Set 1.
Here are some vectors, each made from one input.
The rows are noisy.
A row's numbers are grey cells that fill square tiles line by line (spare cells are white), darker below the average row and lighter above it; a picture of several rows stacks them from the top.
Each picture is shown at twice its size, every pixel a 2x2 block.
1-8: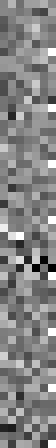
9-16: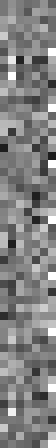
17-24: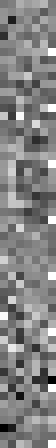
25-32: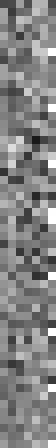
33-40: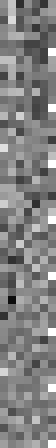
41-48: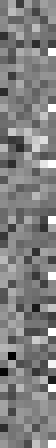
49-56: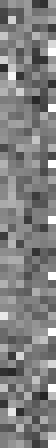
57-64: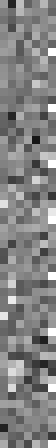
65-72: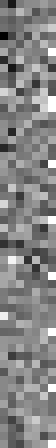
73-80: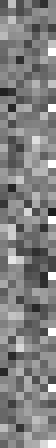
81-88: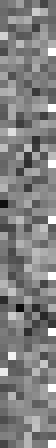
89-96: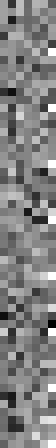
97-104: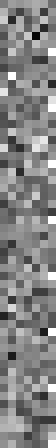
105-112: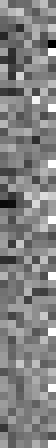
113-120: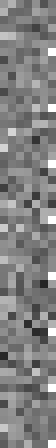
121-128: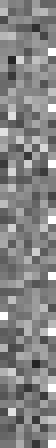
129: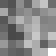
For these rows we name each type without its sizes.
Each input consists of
a point on a line, together with either a point on a line, or four true/false values.
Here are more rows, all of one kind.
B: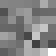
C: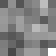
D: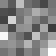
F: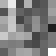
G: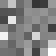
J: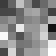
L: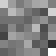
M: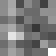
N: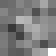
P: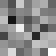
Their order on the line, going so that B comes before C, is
M, G, D, F, J, B, N, C, P, L.
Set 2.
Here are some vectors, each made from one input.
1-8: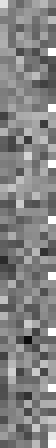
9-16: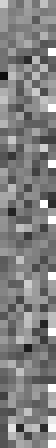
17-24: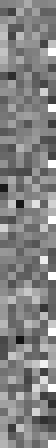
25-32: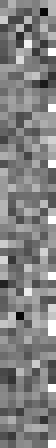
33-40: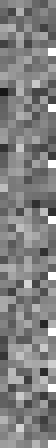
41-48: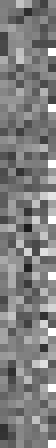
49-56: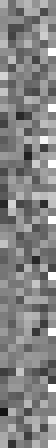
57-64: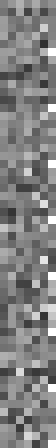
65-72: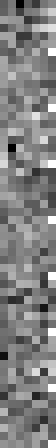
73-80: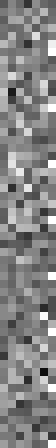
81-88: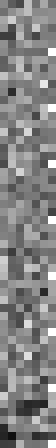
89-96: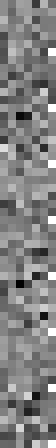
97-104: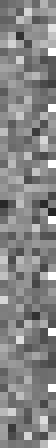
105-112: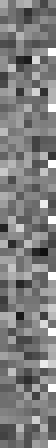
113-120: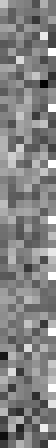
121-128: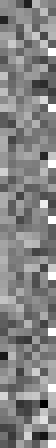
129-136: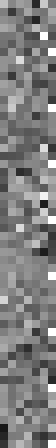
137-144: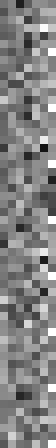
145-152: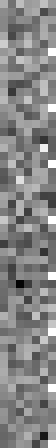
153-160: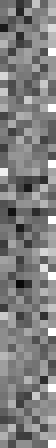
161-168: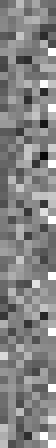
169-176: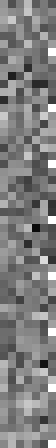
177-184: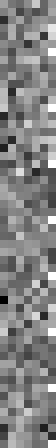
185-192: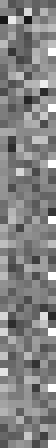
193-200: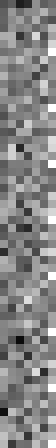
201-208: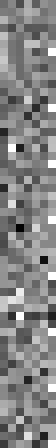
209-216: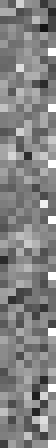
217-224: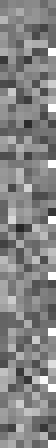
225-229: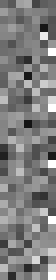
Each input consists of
one of 5 labels, together with either a point on a 6-point line, or a point on an 18-point line.
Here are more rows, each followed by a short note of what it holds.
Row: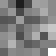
one of 5 labels and a point on a 6-point line
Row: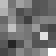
one of 5 labels and a point on an 18-point line
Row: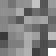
one of 5 labels and a point on an 18-point line
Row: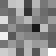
one of 5 labels and a point on an 18-point line
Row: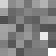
one of 5 labels and a point on an 18-point line
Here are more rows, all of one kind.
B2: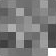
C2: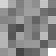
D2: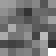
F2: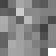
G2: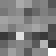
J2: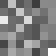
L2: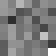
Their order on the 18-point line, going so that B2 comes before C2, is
B2, D2, L2, G2, F2, J2, C2.
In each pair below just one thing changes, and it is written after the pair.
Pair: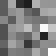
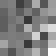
the label
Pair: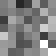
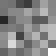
the label
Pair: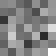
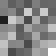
the label
